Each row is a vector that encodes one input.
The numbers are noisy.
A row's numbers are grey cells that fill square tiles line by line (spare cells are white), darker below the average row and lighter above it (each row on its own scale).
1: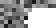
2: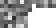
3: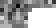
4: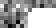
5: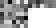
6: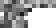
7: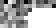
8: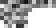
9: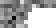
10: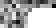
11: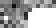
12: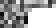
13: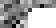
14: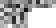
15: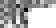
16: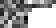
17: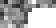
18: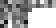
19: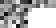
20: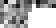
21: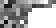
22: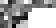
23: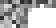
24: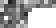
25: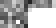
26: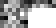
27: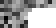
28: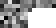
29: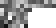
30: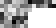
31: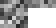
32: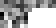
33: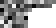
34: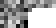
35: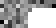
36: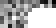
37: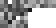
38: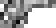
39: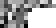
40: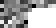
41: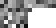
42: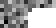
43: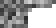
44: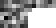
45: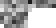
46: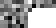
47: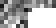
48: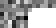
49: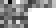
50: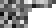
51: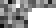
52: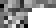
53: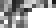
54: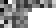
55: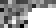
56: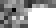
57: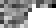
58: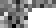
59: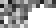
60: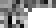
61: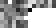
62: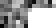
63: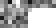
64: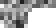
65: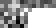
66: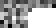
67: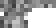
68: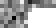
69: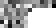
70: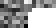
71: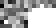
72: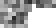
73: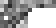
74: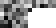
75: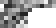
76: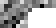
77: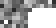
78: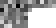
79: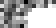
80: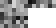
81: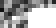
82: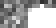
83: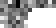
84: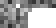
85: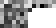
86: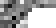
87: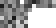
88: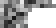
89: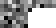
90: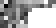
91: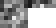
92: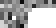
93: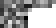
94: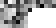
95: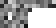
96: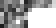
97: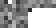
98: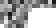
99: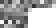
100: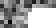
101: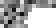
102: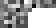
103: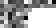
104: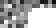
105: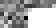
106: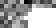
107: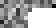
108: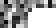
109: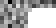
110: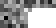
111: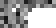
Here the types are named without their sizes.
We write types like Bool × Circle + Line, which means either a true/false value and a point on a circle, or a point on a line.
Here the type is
Line.
